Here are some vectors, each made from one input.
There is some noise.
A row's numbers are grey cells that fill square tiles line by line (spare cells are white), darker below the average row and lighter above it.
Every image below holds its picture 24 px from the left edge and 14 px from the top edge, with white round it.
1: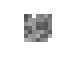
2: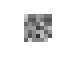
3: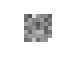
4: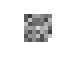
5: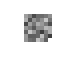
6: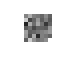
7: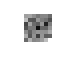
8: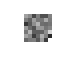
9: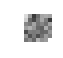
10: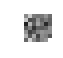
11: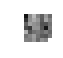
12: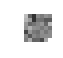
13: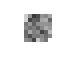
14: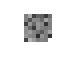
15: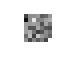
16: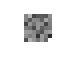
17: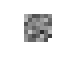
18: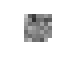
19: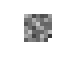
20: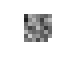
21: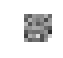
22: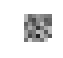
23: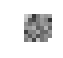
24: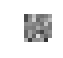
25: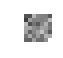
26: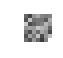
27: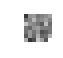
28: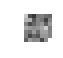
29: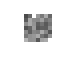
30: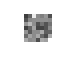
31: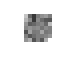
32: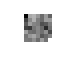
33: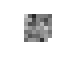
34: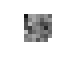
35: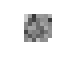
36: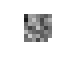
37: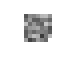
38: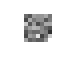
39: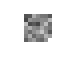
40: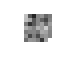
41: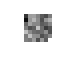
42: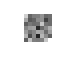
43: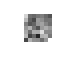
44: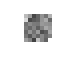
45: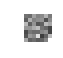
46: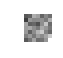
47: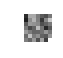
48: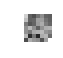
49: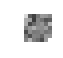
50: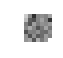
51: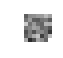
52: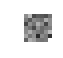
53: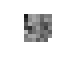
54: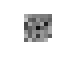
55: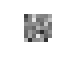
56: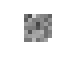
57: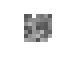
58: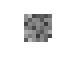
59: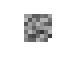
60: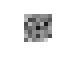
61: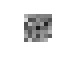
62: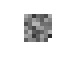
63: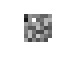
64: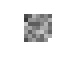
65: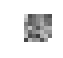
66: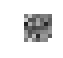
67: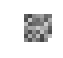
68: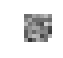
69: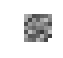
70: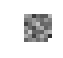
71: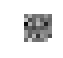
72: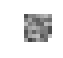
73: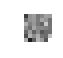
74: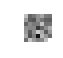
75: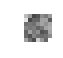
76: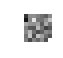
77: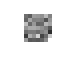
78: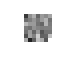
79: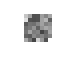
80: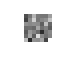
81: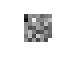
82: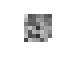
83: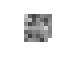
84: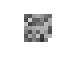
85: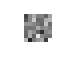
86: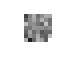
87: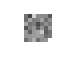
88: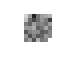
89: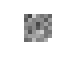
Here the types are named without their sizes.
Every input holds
a point on a circle and a true/false value.
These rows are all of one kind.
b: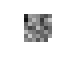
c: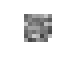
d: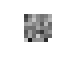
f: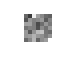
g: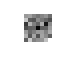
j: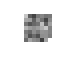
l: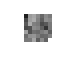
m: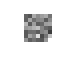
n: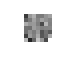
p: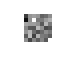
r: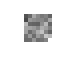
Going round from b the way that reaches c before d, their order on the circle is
b, l, g, f, r, j, m, c, n, d, p.
